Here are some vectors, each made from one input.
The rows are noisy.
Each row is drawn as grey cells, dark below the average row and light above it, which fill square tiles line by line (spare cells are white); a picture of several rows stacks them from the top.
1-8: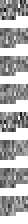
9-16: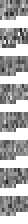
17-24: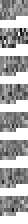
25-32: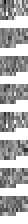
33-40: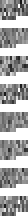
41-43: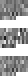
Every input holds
a list of up to two points on a 5-point line.
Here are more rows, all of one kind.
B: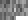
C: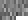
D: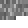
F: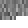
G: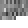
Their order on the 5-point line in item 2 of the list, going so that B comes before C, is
B, D, G, C, F.
